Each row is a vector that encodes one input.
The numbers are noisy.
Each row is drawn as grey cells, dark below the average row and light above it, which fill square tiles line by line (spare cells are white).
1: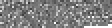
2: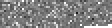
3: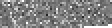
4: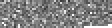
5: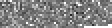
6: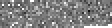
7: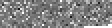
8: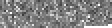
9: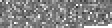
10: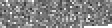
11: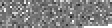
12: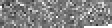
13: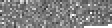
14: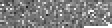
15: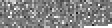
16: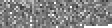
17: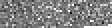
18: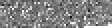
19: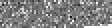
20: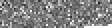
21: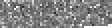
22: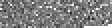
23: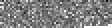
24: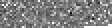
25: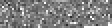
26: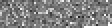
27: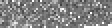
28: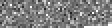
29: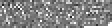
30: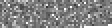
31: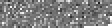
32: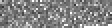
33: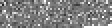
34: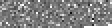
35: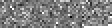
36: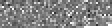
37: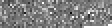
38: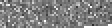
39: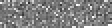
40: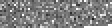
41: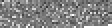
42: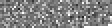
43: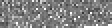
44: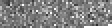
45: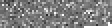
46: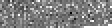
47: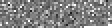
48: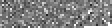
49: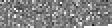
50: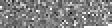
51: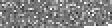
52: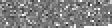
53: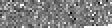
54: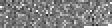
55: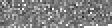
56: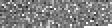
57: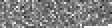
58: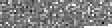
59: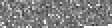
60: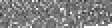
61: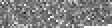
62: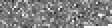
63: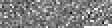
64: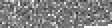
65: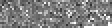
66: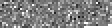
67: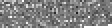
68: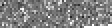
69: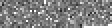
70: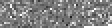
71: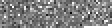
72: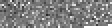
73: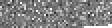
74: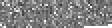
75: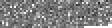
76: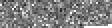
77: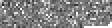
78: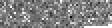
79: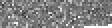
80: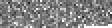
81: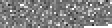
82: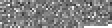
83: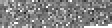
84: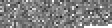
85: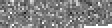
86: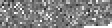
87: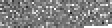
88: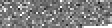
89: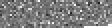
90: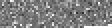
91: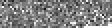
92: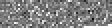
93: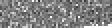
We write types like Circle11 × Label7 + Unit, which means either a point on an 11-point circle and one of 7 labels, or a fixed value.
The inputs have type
Bool × Circle9 + Line9.
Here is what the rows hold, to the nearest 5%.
About 60% of them hold a point on a 9-point circle and a true/false value. The rest hold a point on a 9-point line.
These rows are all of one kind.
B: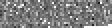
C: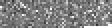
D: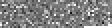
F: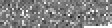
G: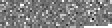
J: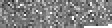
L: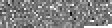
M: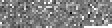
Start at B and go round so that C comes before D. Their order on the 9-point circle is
B, L, M, J, C, F, D, G.
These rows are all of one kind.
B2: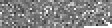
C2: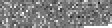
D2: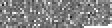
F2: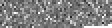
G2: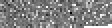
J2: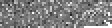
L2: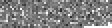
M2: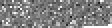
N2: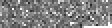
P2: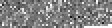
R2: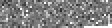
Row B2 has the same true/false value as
G2 and J2.
